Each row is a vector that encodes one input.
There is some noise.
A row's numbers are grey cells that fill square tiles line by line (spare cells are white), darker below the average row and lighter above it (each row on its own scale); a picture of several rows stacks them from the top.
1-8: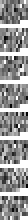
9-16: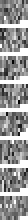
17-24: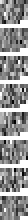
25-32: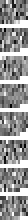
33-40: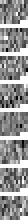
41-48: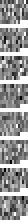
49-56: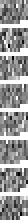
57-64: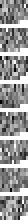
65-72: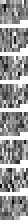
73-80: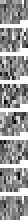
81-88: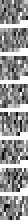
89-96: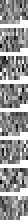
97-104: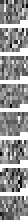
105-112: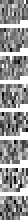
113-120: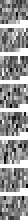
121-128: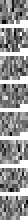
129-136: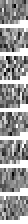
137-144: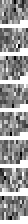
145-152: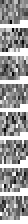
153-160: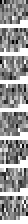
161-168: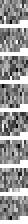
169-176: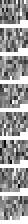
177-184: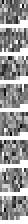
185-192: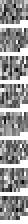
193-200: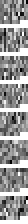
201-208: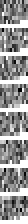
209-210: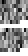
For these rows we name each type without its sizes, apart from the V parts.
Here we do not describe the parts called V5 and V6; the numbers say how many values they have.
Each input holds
a node of a tree and a value of V6, together with either a point on a circle, or a value of V5.
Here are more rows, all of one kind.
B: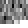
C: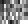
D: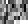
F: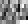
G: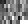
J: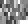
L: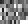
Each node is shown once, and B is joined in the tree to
G.
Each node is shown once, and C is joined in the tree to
L.
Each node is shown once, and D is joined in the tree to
J.
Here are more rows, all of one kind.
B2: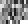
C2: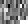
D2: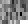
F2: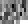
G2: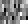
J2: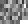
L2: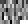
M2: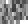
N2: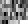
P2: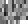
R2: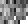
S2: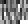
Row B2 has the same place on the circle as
J2 and M2.
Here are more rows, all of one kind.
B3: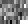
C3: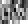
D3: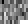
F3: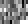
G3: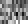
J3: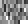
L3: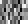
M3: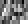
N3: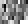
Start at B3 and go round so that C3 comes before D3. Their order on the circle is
B3, L3, C3, J3, N3, F3, G3, M3, D3.
